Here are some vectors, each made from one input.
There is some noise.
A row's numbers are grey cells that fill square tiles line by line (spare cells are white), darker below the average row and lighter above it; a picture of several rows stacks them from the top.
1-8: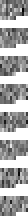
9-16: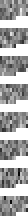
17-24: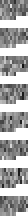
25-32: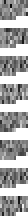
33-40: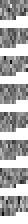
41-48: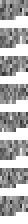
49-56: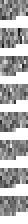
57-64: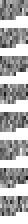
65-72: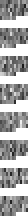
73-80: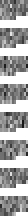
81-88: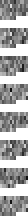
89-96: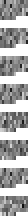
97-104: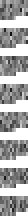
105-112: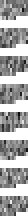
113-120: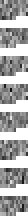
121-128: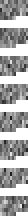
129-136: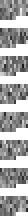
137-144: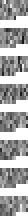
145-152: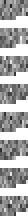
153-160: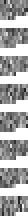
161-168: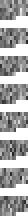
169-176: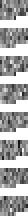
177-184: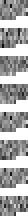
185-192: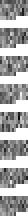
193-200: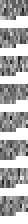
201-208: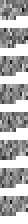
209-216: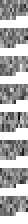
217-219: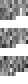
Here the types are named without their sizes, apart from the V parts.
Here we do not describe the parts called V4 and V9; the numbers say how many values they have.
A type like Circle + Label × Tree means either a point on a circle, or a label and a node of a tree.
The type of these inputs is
Bool × (Line + V4) + Label × V9.
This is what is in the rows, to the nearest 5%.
About 55% of them hold a label and a value of V9. The rest hold a true/false value, together with either a point on a line, or a value of V4.
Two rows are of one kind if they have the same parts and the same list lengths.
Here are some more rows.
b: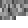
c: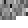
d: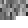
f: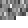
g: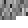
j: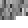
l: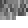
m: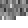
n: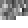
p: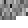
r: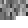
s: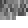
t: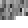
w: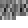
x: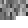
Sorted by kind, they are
b, f, l, m, n, s, w
c, g, j, p, t
d, r, x

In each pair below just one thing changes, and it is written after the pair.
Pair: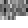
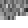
the label
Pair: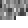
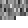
the label
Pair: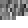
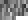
the value of V9
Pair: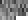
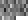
the label
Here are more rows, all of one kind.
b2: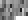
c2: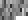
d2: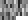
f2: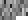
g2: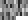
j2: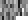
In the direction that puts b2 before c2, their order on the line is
b2, c2, j2, f2, d2, g2.
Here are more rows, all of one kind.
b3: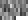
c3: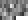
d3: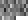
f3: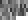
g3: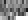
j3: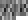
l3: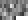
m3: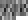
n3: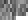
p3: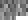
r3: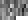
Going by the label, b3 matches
d3, j3 and m3.
